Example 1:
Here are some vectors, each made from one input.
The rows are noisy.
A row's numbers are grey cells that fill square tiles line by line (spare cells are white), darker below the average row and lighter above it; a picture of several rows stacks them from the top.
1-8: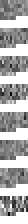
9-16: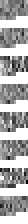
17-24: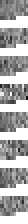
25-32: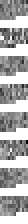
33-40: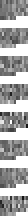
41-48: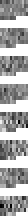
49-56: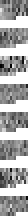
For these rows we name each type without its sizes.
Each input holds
a point on a circle.
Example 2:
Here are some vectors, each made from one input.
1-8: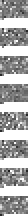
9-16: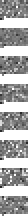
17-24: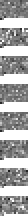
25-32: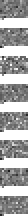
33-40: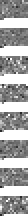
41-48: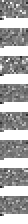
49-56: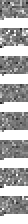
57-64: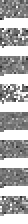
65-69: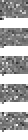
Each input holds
a point on a 5-point line.
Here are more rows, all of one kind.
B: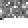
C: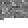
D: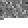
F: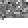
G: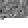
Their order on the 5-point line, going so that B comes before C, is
F, B, D, G, C.
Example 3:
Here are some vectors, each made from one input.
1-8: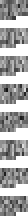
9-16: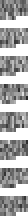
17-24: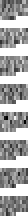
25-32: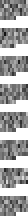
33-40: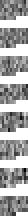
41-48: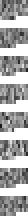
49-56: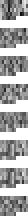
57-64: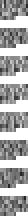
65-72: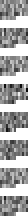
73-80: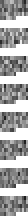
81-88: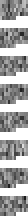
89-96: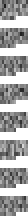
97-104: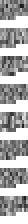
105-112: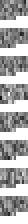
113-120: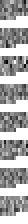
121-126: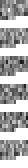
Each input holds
one of 11 labels.
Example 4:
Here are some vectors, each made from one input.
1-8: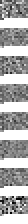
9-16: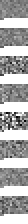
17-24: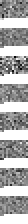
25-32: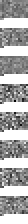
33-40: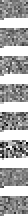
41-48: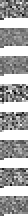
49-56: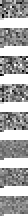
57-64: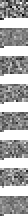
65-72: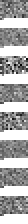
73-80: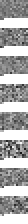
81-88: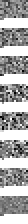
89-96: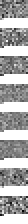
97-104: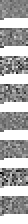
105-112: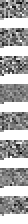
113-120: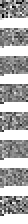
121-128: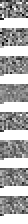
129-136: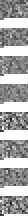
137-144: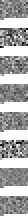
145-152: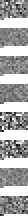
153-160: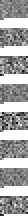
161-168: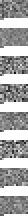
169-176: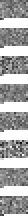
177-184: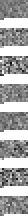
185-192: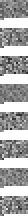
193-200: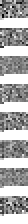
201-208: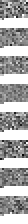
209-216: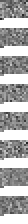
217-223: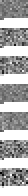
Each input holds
a point on a 10-point circle.
